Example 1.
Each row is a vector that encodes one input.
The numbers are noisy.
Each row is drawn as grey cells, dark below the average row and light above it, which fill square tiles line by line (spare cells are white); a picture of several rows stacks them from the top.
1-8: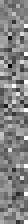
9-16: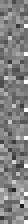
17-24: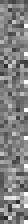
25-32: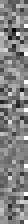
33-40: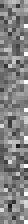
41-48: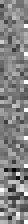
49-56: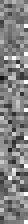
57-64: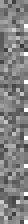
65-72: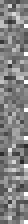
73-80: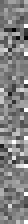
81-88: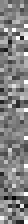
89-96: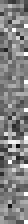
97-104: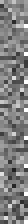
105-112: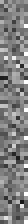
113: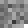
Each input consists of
five true/false values.
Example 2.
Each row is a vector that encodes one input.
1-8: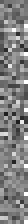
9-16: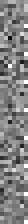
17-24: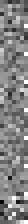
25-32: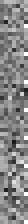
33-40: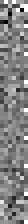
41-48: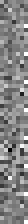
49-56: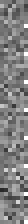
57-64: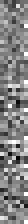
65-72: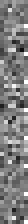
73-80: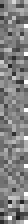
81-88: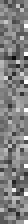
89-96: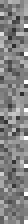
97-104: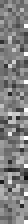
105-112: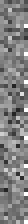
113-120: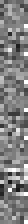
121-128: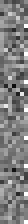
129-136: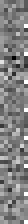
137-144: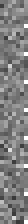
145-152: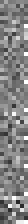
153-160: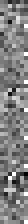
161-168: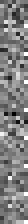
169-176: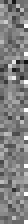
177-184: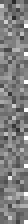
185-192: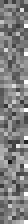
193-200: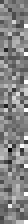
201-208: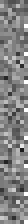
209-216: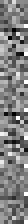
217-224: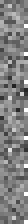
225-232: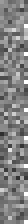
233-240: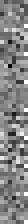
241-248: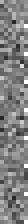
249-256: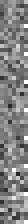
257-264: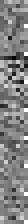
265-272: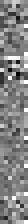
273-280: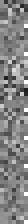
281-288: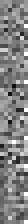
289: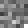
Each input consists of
five true/false values.
